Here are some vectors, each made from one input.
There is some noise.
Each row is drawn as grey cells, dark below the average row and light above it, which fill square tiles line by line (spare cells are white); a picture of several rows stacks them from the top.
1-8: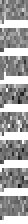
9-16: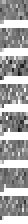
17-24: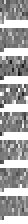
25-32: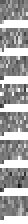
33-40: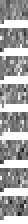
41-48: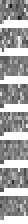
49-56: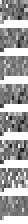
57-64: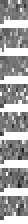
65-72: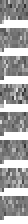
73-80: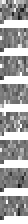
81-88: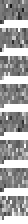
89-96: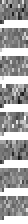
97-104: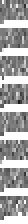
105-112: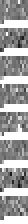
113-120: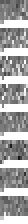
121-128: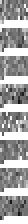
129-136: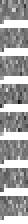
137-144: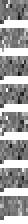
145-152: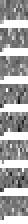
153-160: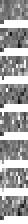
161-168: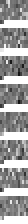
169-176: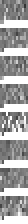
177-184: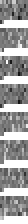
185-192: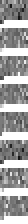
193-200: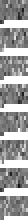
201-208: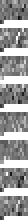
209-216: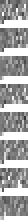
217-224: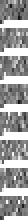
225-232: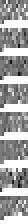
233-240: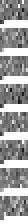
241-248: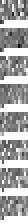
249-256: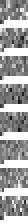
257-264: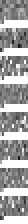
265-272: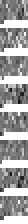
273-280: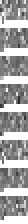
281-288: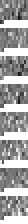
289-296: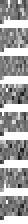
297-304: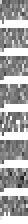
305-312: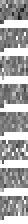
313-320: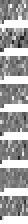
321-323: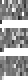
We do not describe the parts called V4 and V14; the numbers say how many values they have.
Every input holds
either one of 8 labels, or a true/false value, a value of V4 and a value of V14.
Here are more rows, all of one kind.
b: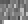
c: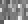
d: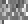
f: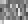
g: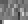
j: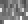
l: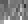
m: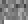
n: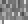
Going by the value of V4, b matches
c, j and m.
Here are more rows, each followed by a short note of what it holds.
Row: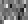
one of 8 labels
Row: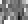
one of 8 labels
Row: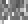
a true/false value, a value of V4 and a value of V14
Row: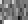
one of 8 labels
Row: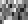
one of 8 labels
